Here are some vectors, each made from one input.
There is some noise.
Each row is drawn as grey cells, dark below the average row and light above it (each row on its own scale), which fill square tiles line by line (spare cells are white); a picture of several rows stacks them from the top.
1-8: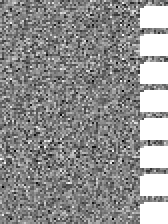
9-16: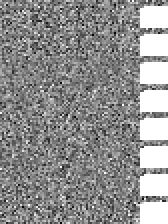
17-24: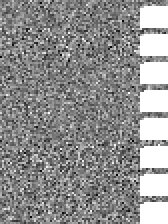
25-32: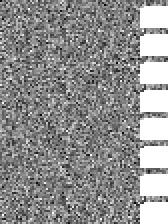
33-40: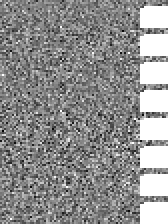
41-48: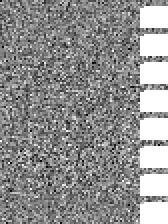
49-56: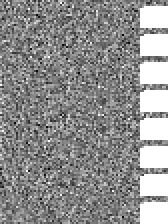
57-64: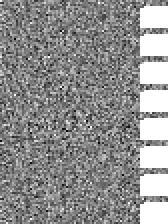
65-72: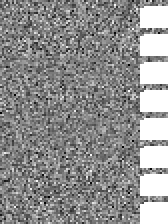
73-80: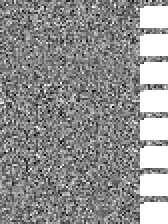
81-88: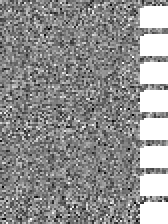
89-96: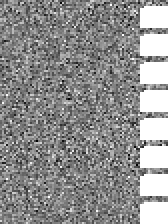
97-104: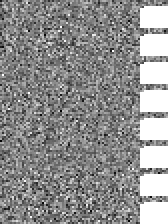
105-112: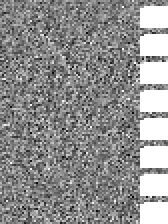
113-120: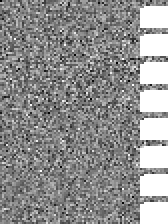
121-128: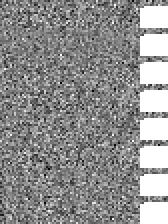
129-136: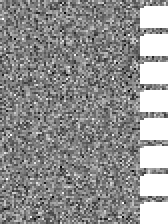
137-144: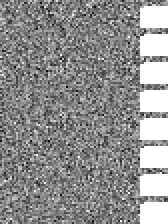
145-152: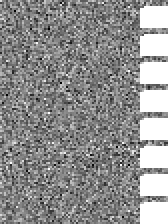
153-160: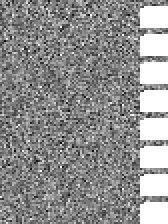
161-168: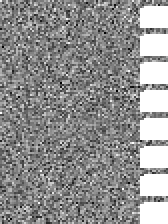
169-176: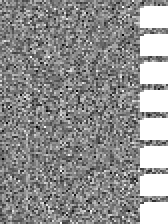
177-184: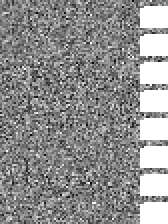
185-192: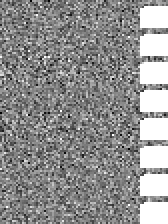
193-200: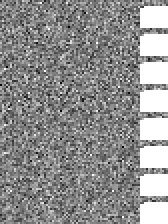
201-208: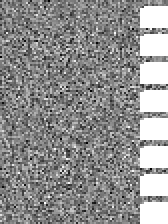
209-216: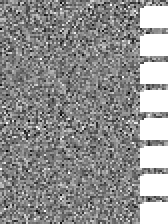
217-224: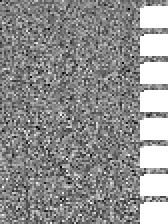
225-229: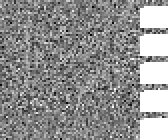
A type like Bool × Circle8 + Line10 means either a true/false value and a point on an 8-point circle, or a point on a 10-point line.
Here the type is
Bool × Bool × Bool × Bool.
